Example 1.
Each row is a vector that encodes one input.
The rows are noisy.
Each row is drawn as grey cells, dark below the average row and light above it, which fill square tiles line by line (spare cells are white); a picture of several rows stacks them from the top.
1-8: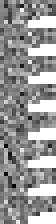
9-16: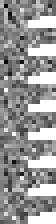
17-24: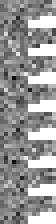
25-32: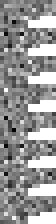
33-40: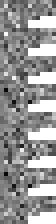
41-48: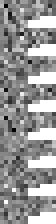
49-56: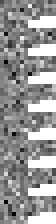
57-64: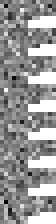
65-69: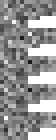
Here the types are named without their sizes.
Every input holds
either a point on a line, or three true/false values.
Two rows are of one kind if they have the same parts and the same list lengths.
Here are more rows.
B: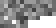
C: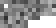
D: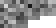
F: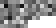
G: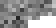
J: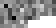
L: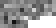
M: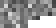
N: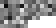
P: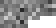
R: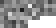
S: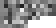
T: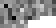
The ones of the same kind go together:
B, C, D, G, L, M, P, R
F, J, N, S, T

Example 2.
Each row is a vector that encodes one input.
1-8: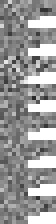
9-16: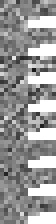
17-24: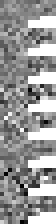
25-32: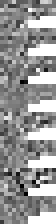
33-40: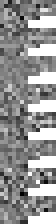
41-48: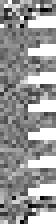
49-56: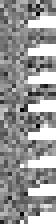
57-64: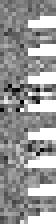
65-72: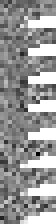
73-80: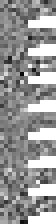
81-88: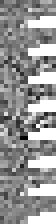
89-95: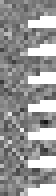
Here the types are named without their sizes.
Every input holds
a node of each of two trees.
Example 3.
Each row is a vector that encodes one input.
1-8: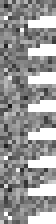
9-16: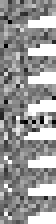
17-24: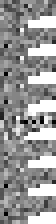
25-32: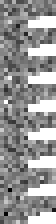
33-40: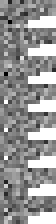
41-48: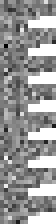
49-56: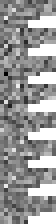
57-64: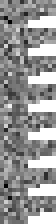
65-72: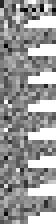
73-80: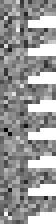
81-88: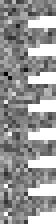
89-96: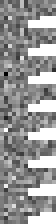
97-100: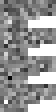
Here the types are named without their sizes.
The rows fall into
3 kinds.
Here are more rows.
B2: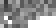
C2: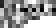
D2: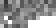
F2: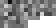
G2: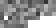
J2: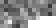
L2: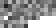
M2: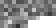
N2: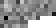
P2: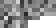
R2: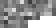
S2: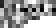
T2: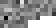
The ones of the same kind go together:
B2, D2, G2, L2, P2, R2
C2, S2
F2, J2, M2, N2, T2

